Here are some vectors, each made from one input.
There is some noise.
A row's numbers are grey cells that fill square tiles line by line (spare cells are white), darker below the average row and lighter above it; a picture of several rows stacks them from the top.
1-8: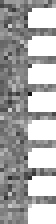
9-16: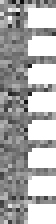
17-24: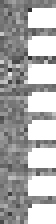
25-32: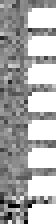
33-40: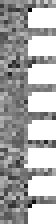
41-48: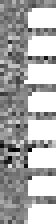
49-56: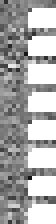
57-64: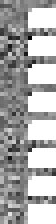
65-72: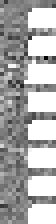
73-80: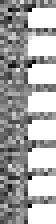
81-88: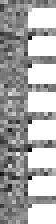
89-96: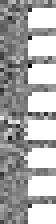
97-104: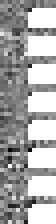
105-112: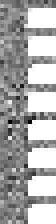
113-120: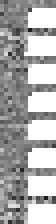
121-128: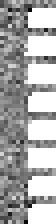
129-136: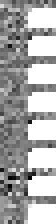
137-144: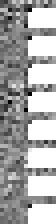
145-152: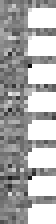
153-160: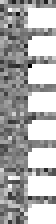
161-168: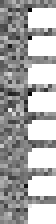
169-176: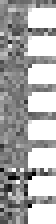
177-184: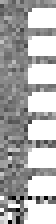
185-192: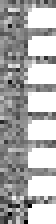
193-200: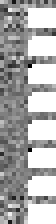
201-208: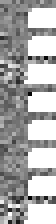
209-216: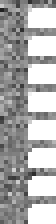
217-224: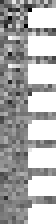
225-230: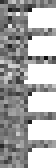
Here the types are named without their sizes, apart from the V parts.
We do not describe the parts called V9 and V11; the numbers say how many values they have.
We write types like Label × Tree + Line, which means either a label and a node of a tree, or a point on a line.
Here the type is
Bool × Bool × Bool + (Tree + V11) × V9.
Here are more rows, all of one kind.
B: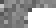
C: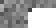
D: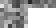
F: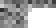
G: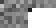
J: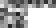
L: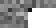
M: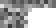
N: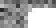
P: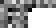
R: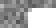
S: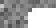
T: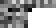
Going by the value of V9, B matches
C, G, M and S.
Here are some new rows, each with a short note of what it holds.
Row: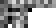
a value of V9 and a value of V11
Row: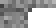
three true/false values
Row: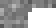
a value of V9 and a value of V11
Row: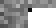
a value of V9 and a value of V11
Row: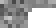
three true/false values
